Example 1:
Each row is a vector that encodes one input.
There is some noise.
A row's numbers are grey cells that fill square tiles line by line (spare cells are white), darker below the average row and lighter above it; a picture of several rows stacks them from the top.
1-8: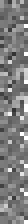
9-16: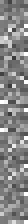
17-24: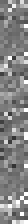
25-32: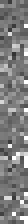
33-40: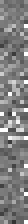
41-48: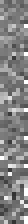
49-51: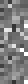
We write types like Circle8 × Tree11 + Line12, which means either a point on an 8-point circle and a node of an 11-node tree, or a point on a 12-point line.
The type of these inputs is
Line5.
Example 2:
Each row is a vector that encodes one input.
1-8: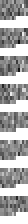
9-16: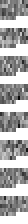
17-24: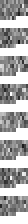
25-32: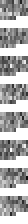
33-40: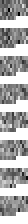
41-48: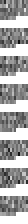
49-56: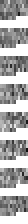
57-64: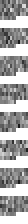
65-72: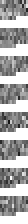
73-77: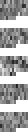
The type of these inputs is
Line12.
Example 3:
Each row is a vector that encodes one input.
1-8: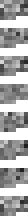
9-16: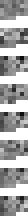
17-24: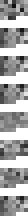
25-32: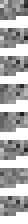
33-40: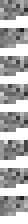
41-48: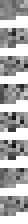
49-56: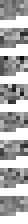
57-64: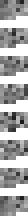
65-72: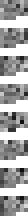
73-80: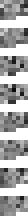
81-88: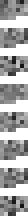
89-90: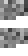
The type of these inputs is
Tree9.
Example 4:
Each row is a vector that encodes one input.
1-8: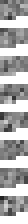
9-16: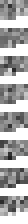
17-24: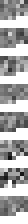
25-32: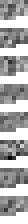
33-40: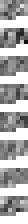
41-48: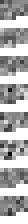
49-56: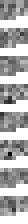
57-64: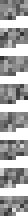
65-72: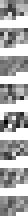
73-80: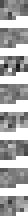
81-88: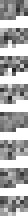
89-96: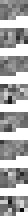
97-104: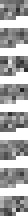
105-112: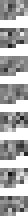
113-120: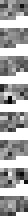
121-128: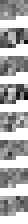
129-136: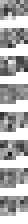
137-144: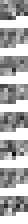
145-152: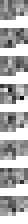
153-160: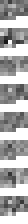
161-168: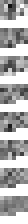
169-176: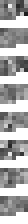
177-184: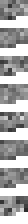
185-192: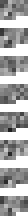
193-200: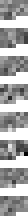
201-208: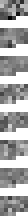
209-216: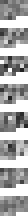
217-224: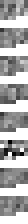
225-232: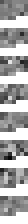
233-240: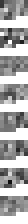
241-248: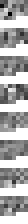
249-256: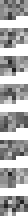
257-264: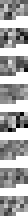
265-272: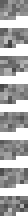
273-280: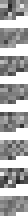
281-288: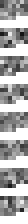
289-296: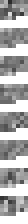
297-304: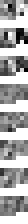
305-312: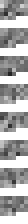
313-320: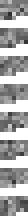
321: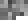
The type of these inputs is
Circle18 + Unit.
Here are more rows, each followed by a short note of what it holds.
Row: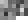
a fixed value
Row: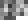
a point on an 18-point circle
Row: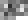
a fixed value
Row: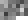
a fixed value
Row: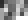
a point on an 18-point circle
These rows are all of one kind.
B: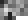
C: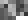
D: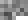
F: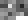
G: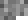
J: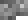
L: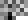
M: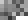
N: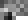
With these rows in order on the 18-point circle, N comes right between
B and G.
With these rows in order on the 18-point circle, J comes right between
B and F.
